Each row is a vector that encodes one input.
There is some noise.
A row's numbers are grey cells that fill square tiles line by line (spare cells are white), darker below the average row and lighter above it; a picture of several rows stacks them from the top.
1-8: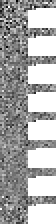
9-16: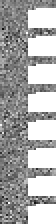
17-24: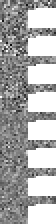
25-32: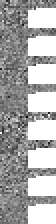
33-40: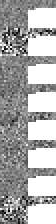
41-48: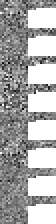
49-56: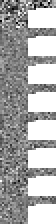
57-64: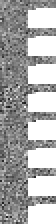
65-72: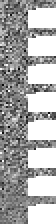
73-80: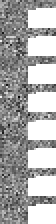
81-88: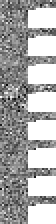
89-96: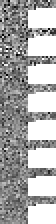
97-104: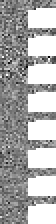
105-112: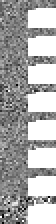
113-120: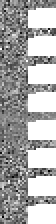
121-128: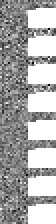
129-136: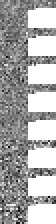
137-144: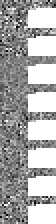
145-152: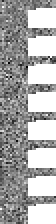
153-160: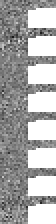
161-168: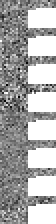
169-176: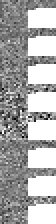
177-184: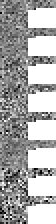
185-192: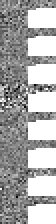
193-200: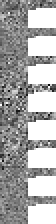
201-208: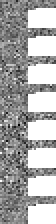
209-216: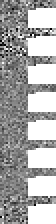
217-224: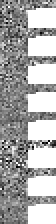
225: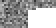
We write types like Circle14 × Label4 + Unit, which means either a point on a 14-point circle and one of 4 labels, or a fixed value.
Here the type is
Line4 + List3(Line5).
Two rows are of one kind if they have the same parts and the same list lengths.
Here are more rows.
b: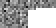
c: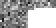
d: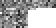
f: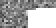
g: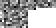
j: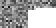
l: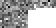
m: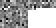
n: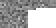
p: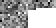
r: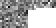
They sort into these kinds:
b, g, m
c, j, r
d
f, n
l, p

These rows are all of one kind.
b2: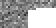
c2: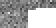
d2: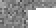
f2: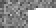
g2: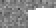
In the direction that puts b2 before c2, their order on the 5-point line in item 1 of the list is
b2, d2, g2, f2, c2.
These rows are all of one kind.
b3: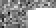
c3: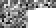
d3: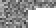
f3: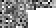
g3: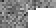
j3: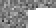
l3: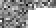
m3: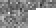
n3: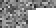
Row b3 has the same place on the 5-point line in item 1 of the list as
d3, f3 and l3.
